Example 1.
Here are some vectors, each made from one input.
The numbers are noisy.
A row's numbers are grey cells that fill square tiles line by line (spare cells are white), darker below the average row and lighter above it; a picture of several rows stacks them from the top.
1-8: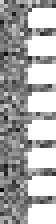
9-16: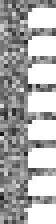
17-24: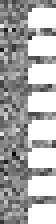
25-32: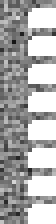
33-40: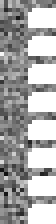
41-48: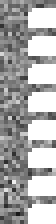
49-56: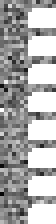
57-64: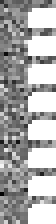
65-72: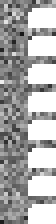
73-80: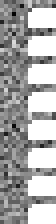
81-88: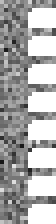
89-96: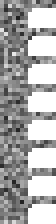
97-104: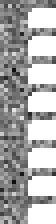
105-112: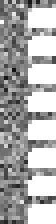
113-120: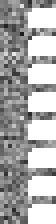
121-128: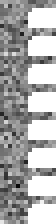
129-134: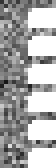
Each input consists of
three true/false values.
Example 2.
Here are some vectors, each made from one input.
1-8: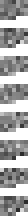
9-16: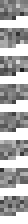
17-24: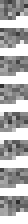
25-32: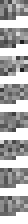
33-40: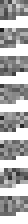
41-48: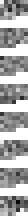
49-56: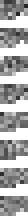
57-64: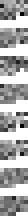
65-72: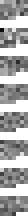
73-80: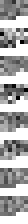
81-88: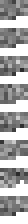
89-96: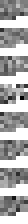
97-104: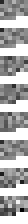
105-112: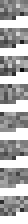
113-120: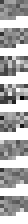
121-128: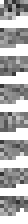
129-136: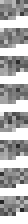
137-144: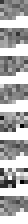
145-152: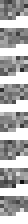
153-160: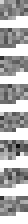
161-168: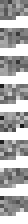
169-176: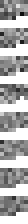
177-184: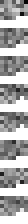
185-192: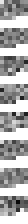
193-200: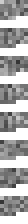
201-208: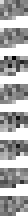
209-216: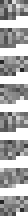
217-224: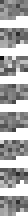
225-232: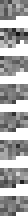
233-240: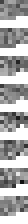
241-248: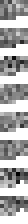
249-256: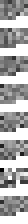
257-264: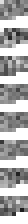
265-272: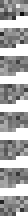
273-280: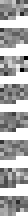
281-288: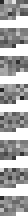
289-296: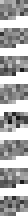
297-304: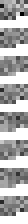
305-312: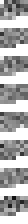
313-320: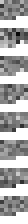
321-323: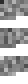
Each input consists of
either a point on a 6-point circle, or a fixed value.
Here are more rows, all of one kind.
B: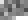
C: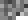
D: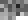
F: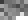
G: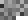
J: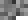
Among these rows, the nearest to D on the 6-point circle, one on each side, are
B and F.
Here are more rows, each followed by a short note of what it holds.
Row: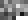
a point on a 6-point circle
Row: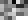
a fixed value
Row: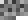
a point on a 6-point circle
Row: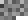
a point on a 6-point circle
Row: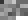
a point on a 6-point circle
